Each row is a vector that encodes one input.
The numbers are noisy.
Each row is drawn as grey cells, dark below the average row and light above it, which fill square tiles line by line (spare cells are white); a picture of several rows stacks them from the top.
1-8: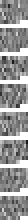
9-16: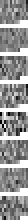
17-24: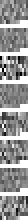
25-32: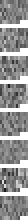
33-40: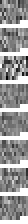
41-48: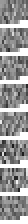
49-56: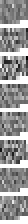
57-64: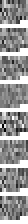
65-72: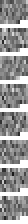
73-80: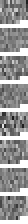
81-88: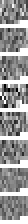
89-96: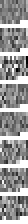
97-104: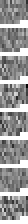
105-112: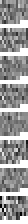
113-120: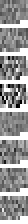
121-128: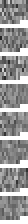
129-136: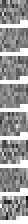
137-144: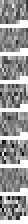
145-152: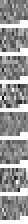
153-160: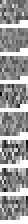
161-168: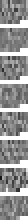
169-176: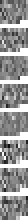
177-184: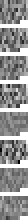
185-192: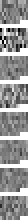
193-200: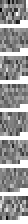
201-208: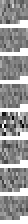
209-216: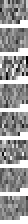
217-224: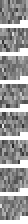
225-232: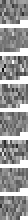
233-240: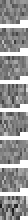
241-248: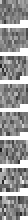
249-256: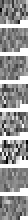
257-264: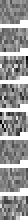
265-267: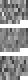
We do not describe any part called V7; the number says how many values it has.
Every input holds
either a point on a 6-point line, four true/false values and a value of V7, or a list of up to two points on an 11-point circle.
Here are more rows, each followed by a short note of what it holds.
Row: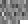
a list of one item
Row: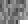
the empty list
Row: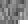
the empty list
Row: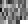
a list of two items
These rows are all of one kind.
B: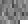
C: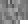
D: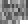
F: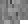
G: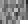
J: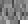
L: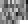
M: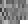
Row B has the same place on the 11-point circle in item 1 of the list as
G and J.
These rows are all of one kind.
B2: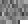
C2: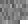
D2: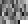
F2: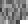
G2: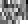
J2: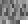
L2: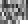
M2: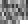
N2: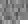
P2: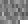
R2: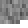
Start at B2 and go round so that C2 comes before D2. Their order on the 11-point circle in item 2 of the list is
B2, C2, J2, F2, M2, P2, R2, G2, L2, N2, D2.
